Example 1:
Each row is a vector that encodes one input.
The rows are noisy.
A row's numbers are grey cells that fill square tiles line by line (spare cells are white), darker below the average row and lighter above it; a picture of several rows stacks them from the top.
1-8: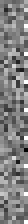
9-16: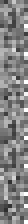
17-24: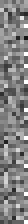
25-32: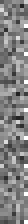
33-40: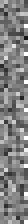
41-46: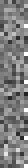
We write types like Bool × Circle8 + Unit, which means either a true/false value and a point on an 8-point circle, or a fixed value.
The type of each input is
(Bool × Bool × Bool + Unit) × Line4.
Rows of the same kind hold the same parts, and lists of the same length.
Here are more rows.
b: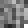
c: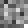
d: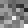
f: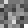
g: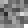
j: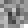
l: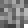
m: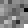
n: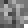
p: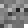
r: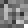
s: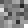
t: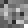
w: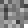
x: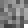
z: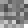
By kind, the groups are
b, c, l, n, r, t, x
d, f, g, j, m, p, s, w, z

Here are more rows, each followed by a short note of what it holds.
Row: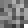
a point on a 4-point line
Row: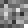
a point on a 4-point line
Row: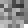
a point on a 4-point line and three true/false values
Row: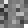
a point on a 4-point line and three true/false values
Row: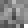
a point on a 4-point line
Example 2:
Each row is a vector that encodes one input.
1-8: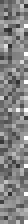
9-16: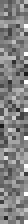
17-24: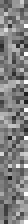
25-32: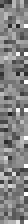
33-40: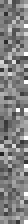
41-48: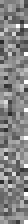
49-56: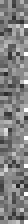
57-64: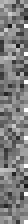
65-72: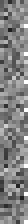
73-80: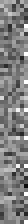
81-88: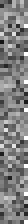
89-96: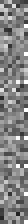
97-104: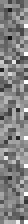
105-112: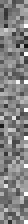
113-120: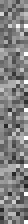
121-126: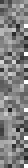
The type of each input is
Circle17 + Line11.
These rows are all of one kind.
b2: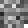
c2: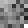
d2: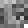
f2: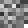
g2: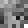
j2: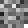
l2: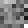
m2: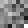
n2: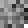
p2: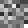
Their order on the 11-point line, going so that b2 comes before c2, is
p2, f2, j2, b2, g2, d2, l2, c2, n2, m2.
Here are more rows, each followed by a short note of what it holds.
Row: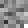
a point on a 17-point circle
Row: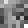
a point on an 11-point line
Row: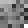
a point on an 11-point line
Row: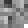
a point on a 17-point circle
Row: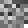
a point on an 11-point line
